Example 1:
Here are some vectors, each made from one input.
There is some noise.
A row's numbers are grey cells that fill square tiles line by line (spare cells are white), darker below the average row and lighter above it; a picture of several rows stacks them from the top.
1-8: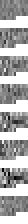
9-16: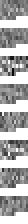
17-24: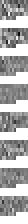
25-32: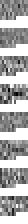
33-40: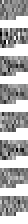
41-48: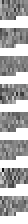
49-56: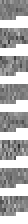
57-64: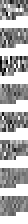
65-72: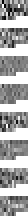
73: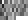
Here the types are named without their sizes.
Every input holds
a list of points on a circle.
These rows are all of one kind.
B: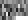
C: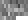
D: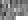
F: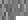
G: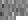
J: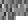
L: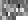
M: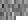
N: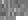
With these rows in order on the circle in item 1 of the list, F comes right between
D and G.
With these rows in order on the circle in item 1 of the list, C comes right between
B and N.
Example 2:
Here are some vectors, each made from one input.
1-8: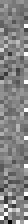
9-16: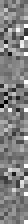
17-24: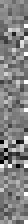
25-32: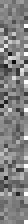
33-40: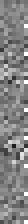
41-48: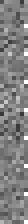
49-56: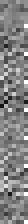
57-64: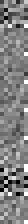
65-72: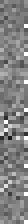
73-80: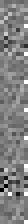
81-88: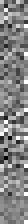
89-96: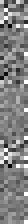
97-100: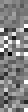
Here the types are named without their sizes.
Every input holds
a list of points on a line.
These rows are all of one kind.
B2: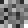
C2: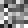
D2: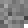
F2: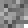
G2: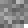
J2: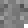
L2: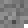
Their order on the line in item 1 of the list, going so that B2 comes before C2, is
B2, F2, L2, C2, J2, G2, D2.
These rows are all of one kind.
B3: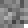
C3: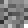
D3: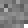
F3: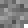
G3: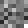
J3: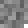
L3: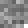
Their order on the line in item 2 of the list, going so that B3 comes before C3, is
G3, F3, B3, D3, J3, C3, L3.
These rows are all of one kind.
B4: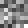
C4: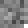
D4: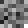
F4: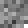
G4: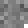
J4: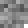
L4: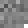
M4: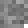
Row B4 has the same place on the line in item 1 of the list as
G4 and J4.
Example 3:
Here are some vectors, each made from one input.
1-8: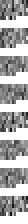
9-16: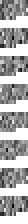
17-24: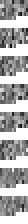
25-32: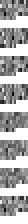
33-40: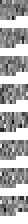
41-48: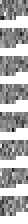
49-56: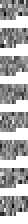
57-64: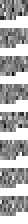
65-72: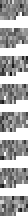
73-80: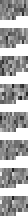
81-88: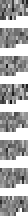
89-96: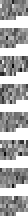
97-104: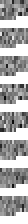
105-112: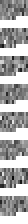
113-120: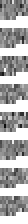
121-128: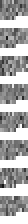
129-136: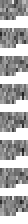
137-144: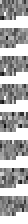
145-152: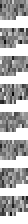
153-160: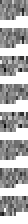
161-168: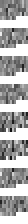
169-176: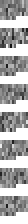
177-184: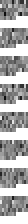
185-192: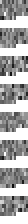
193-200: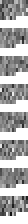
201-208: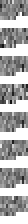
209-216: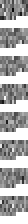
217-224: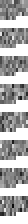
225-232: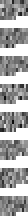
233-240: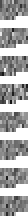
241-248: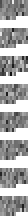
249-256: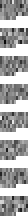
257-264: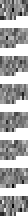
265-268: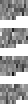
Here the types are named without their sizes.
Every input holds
either a point on a line, or three true/false values.
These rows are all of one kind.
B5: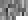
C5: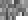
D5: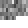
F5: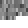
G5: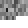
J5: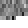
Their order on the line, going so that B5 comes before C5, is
J5, B5, C5, D5, G5, F5.
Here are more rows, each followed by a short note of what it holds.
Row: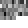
three true/false values
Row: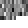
three true/false values
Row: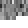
a point on a line
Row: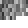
three true/false values
